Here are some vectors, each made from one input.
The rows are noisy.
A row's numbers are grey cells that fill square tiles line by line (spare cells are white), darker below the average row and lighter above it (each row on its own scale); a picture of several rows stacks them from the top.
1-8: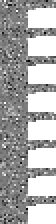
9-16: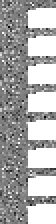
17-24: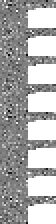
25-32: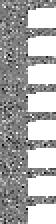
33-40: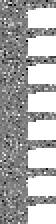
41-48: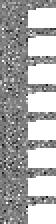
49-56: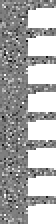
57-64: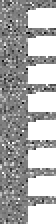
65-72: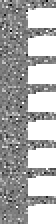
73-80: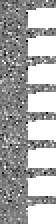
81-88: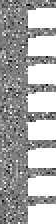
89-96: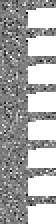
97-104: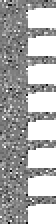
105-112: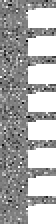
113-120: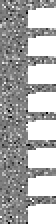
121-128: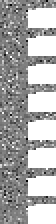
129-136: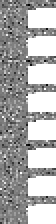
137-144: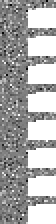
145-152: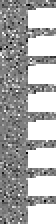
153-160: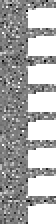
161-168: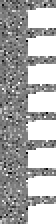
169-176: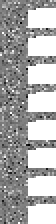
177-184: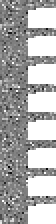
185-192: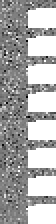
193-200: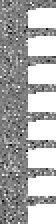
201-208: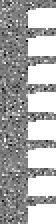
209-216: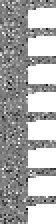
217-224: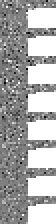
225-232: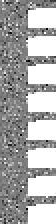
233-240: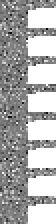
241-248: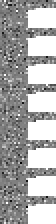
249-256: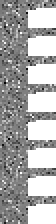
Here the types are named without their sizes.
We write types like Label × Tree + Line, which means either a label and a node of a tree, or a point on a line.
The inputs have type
Bool × (Label + Line).
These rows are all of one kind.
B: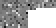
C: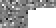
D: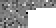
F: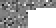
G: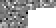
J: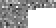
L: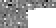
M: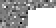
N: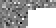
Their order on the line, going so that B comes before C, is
B, C, G, M, D, N, F, J, L.
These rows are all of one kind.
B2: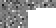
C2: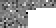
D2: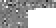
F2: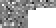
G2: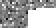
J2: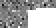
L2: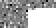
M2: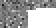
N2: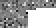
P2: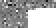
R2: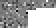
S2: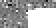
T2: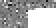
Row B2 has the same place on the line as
D2, M2, P2 and T2.
